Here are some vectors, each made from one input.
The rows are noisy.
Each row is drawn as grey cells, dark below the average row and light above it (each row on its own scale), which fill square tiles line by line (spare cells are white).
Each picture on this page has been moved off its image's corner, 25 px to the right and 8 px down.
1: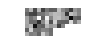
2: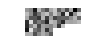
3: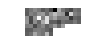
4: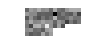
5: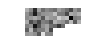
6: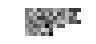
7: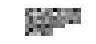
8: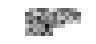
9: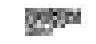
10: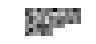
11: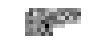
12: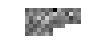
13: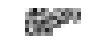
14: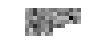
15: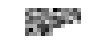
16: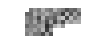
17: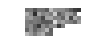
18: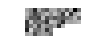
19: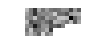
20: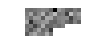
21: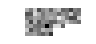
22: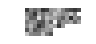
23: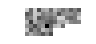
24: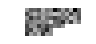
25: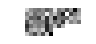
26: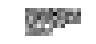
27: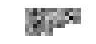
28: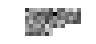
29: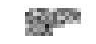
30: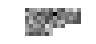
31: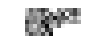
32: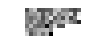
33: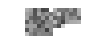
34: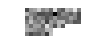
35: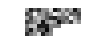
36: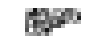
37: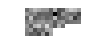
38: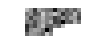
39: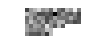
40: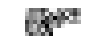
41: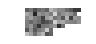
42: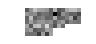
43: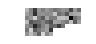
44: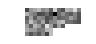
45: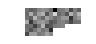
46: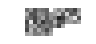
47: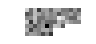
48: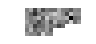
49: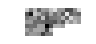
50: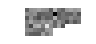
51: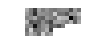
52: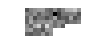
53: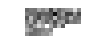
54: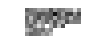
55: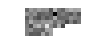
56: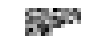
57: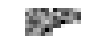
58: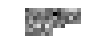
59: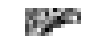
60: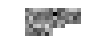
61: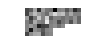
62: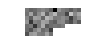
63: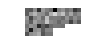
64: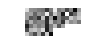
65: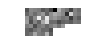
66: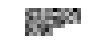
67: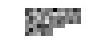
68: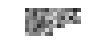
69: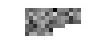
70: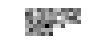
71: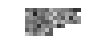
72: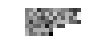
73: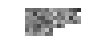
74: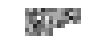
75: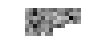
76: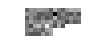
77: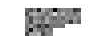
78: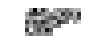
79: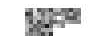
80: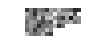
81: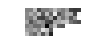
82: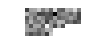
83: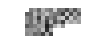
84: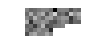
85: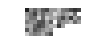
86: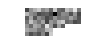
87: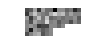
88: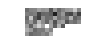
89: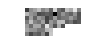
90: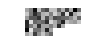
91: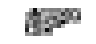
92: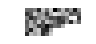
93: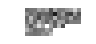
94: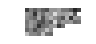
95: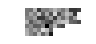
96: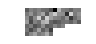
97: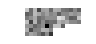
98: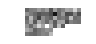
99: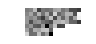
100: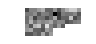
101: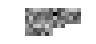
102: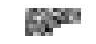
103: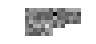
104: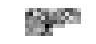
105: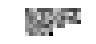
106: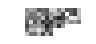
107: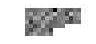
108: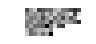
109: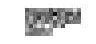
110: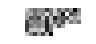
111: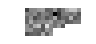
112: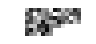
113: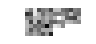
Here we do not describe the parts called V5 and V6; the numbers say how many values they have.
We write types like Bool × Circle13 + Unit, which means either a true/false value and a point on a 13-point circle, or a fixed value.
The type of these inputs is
(Label4 + Line4) × V6 + V5.
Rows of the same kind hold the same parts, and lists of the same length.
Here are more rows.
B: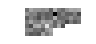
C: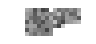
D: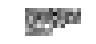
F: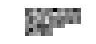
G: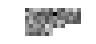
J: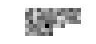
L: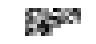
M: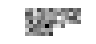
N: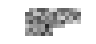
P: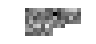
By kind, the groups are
B, D, G, P
C, L, N
F, J, M

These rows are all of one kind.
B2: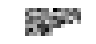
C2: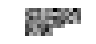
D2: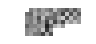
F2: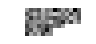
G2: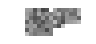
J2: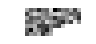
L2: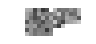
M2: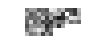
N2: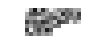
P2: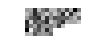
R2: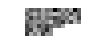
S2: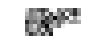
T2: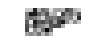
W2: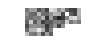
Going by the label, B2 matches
G2, J2 and L2.
